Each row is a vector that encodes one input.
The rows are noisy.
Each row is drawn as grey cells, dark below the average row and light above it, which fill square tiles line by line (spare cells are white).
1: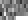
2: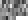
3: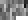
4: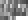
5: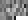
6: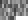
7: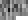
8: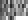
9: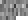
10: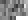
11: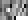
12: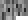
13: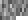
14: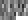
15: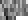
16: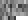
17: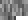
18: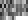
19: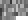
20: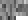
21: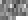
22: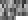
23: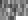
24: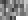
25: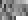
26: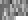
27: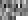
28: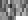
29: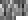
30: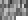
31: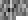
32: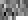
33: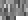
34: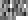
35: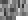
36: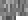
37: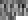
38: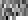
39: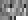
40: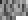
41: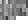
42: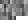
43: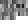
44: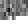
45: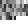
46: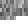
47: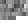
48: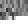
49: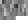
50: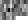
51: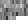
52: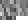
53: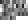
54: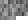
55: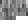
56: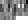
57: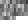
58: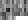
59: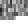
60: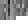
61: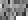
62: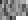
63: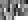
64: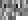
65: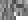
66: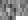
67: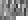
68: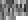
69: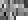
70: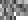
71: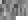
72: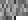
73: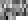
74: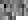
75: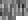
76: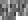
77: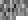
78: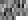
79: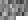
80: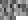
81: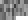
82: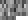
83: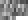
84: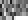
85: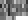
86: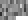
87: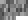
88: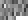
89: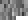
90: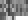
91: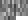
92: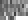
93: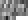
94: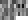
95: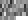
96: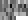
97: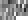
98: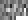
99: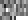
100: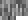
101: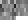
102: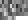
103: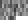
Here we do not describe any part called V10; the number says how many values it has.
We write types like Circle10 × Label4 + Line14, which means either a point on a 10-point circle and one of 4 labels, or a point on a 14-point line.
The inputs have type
(Line7 + Line9) × V10.
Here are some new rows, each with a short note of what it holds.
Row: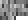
a point on a 7-point line and a value of V10
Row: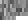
a point on a 7-point line and a value of V10
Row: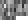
a point on a 9-point line and a value of V10
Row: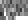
a point on a 7-point line and a value of V10
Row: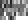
a point on a 9-point line and a value of V10
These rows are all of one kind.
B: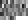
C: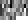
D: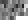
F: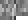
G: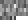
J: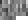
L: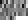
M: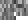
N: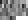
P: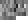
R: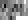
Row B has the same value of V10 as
J, L and N.
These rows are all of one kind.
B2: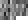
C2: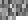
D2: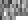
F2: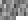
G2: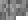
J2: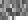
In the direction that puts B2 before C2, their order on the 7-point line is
B2, G2, J2, C2, D2, F2.
